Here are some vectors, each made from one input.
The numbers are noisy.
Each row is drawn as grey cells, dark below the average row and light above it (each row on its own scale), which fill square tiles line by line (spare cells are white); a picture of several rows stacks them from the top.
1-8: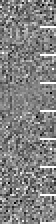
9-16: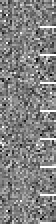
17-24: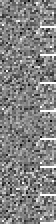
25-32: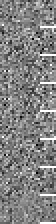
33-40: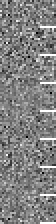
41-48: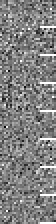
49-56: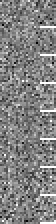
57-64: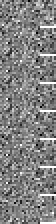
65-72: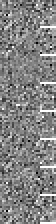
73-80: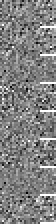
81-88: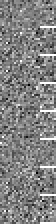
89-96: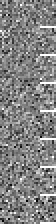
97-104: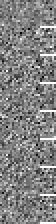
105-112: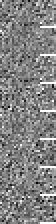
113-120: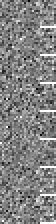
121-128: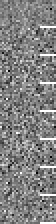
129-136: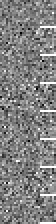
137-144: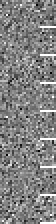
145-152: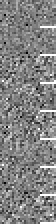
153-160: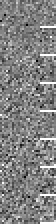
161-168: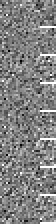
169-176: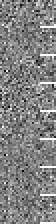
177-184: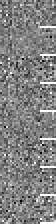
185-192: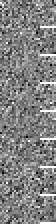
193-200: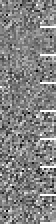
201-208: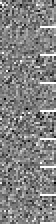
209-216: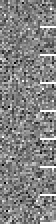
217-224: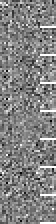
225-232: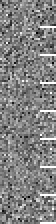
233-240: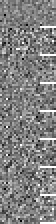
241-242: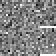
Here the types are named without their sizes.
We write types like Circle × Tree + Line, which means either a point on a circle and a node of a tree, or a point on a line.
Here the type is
Bool × Bool × Bool × Bool + List(Line) + Tree.
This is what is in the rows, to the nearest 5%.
About 20% of them hold a node of a tree. About 65% of them hold four true/false values. The rest are lists of points on a line.
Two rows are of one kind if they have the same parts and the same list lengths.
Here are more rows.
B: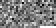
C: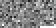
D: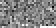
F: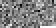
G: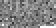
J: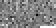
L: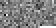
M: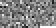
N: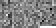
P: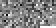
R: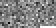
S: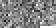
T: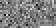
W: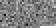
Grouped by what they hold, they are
B, P, S
C, G, J, L, N, T, W
D
F, R
M

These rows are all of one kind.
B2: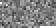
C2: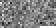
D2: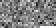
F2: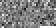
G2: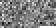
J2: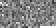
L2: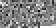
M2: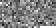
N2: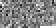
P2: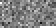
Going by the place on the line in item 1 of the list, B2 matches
D2, J2, L2 and M2.
